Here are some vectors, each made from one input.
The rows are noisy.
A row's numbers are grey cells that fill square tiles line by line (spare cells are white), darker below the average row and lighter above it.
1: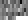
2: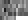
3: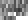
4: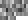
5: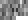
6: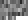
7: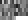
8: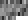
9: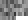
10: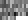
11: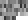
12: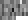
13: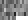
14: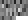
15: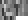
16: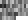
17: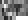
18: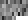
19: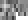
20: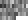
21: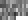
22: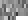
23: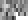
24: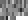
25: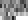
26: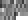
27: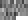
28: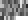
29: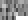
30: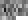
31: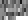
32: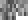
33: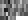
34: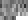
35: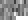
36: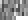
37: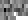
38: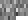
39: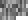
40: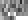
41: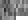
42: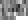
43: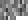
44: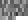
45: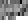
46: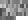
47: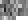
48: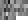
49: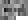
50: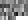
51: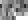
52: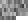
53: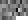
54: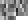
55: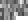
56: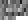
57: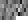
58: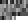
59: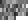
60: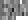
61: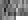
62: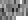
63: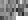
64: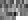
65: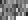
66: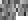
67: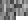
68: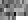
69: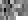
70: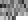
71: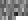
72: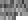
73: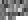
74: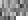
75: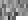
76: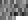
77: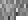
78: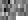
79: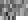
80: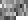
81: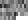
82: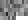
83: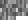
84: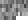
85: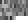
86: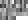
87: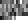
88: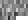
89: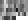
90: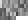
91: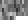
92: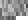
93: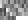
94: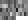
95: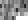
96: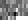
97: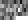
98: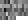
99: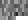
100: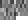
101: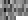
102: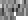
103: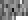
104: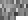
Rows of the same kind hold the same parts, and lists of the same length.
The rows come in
2 kinds.
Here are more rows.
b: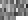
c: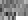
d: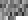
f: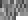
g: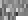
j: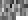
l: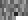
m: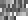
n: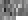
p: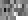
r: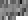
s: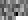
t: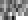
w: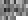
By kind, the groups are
b, c, d, f, g, l, n, r, s
j, m, p, t, w

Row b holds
one of 8 labels.
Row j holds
three labels (each one of 8).
